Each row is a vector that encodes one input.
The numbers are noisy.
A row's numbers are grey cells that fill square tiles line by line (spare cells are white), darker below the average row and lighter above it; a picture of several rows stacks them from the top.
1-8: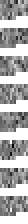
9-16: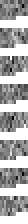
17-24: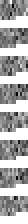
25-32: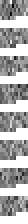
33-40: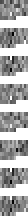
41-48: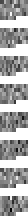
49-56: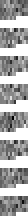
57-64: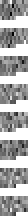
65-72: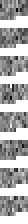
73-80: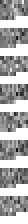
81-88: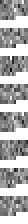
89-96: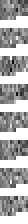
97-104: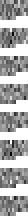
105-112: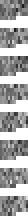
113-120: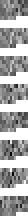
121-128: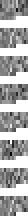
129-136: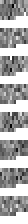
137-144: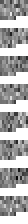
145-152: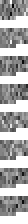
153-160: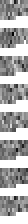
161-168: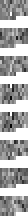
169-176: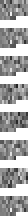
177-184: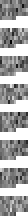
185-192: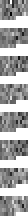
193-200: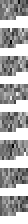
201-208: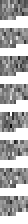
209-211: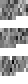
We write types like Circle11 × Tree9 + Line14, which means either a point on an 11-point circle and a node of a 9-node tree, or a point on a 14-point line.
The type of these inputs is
Bool × (Circle9 + Unit) + Circle8.
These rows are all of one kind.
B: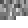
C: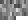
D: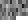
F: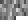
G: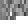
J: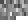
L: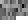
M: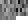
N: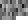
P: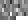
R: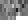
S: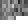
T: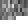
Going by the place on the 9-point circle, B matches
C, F, S and T.
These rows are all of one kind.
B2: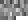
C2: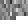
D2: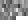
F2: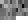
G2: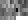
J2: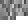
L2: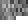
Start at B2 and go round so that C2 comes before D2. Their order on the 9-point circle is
B2, L2, G2, J2, F2, C2, D2.
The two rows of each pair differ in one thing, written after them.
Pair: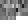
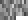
the true/false value
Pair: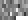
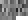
the true/false value
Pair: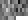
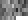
the place on the 9-point circle
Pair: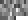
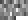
the place on the 9-point circle
